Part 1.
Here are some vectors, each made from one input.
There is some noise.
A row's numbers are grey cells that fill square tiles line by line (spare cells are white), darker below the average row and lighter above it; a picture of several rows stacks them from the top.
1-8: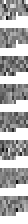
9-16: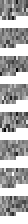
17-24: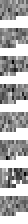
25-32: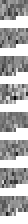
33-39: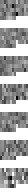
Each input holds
a point on an 8-point line.
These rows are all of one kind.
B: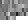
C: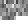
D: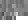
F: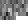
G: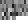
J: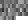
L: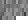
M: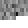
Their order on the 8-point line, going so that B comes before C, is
G, M, B, L, D, F, C, J.
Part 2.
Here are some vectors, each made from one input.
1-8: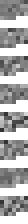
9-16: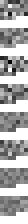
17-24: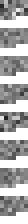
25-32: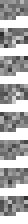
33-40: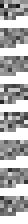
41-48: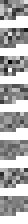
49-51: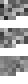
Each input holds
a point on a 5-point line.
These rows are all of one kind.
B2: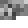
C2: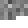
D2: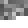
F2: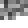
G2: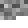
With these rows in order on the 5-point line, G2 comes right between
B2 and F2.
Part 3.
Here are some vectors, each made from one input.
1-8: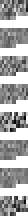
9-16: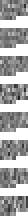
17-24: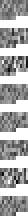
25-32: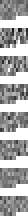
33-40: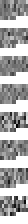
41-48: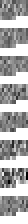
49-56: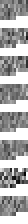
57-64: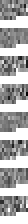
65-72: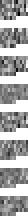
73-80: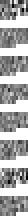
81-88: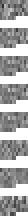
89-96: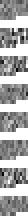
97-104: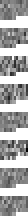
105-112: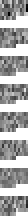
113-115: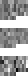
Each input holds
a point on an 8-point circle.
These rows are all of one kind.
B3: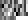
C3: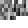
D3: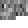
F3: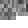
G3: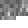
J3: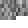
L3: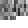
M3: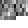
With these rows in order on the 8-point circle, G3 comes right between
F3 and M3.
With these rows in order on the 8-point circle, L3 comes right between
C3 and F3.
